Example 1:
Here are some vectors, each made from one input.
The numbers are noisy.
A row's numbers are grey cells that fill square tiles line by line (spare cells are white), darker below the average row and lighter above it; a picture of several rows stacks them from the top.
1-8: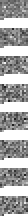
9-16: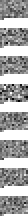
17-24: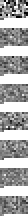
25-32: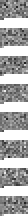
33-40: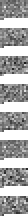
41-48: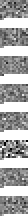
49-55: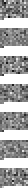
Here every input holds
a point on an 8-point line.
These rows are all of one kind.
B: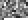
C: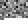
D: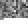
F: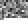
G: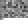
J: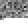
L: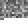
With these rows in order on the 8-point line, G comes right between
D and J.
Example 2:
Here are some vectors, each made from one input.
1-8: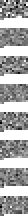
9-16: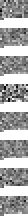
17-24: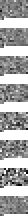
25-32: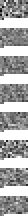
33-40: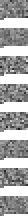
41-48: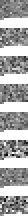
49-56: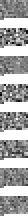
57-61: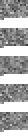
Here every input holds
a point on each of two 10-point lines.
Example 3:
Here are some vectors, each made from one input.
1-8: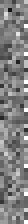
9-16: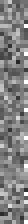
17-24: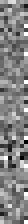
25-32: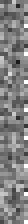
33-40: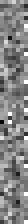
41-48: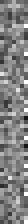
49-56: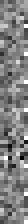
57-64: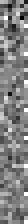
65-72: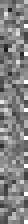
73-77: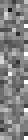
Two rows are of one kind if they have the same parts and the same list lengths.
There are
2 kinds of row.
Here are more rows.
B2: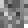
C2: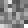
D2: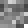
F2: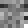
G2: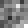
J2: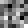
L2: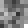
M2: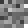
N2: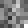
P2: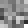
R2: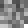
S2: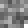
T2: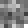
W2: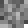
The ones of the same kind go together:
B2, C2, D2, F2, G2, L2, M2, N2, P2, R2, S2, T2, W2
J2

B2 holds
a point on a 15-point circle.
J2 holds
a fixed value.
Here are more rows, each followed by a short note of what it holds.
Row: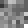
a point on a 15-point circle
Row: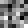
a fixed value
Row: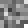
a point on a 15-point circle
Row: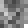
a point on a 15-point circle
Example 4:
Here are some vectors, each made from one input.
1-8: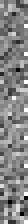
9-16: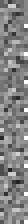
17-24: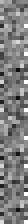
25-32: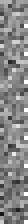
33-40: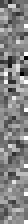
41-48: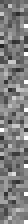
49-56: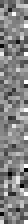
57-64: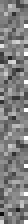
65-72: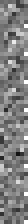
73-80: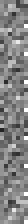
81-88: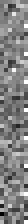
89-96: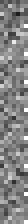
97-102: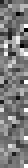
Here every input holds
either a fixed value, or three true/false values.
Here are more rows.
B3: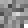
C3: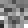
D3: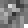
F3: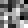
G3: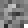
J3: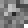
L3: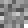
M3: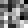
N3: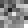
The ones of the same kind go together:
B3, C3, D3, G3, J3, L3, N3
F3, M3

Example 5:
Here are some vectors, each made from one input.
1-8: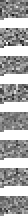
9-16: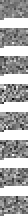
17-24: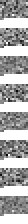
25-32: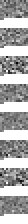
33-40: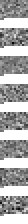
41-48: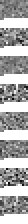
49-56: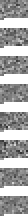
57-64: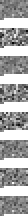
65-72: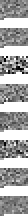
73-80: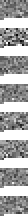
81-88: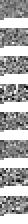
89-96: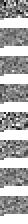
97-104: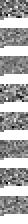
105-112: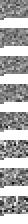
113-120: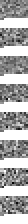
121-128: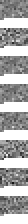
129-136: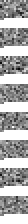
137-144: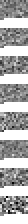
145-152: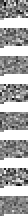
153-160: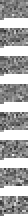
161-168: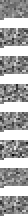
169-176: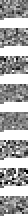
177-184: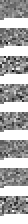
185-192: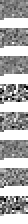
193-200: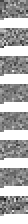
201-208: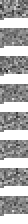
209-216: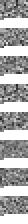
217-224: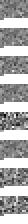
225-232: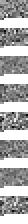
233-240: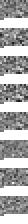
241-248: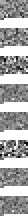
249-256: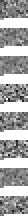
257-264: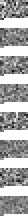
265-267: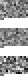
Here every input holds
three true/false values.
